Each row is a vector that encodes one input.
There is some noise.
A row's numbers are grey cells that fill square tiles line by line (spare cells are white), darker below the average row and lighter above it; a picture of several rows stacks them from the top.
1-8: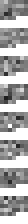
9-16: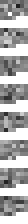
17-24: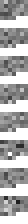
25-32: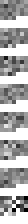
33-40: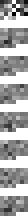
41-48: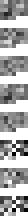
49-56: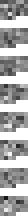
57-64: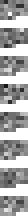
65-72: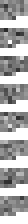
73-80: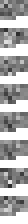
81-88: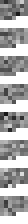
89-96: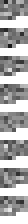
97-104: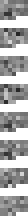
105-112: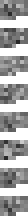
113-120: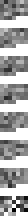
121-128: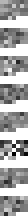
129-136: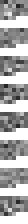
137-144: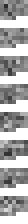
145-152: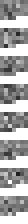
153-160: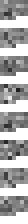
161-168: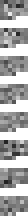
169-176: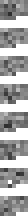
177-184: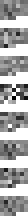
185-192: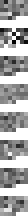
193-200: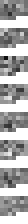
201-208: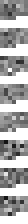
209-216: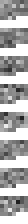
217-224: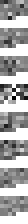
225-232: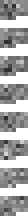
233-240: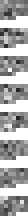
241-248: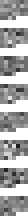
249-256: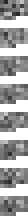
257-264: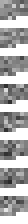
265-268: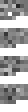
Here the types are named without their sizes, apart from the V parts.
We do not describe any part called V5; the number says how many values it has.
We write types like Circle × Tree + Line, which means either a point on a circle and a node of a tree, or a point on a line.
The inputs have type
List(Bool × V5).
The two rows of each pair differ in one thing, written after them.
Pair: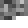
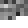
the true/false value in item 1 of the list
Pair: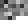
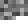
the true/false value in item 1 of the list
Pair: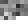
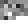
the true/false value in item 1 of the list
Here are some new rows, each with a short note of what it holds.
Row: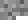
a list of one item
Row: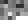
a list of two items
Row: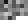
a list of two items
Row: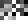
the empty list
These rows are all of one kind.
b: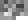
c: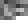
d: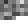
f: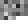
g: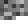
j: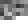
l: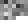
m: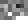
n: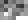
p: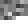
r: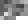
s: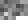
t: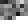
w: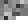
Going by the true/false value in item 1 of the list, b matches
l, m and n.
